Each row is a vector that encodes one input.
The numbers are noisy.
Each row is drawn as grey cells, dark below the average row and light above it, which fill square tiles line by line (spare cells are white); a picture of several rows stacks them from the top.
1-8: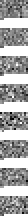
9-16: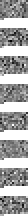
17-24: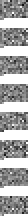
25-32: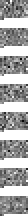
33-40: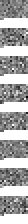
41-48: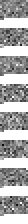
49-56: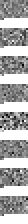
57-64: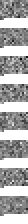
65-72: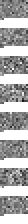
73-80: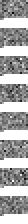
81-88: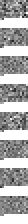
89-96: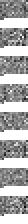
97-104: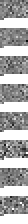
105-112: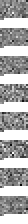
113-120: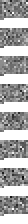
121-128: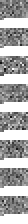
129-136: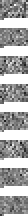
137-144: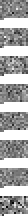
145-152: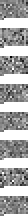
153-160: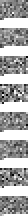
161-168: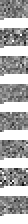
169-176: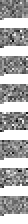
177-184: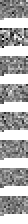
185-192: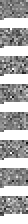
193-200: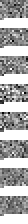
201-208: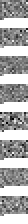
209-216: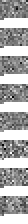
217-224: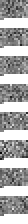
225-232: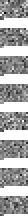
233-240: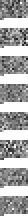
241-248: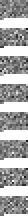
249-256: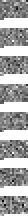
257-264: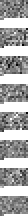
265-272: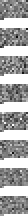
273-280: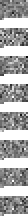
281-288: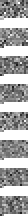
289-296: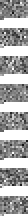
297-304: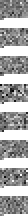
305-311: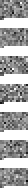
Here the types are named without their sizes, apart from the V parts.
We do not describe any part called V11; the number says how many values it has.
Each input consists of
either a fixed value, or three labels, or four true/false values and a value of V11.
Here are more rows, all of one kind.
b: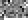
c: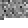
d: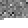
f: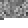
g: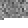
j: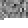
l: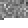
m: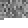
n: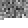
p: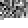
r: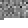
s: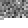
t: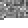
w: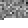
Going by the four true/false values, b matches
c, m, n and s.
